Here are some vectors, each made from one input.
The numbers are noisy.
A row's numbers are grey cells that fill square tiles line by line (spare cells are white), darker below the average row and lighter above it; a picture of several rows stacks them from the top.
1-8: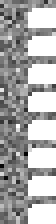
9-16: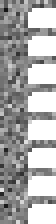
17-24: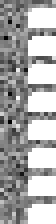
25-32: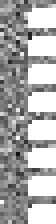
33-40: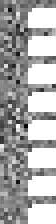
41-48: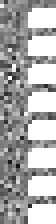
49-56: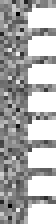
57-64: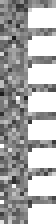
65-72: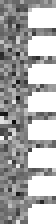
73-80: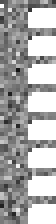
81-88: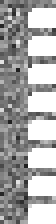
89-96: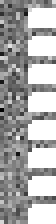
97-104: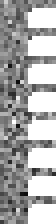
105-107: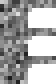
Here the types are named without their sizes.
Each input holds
a point on a line, together with either a point on a circle, or a node of a tree.
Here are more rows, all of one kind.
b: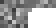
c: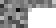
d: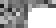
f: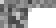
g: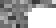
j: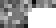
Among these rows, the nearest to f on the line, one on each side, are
c and g.
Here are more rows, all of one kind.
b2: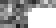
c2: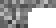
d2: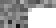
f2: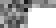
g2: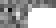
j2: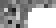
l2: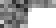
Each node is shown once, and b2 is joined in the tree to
d2.
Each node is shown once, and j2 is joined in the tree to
c2 and g2.
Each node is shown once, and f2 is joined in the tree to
c2 and l2.
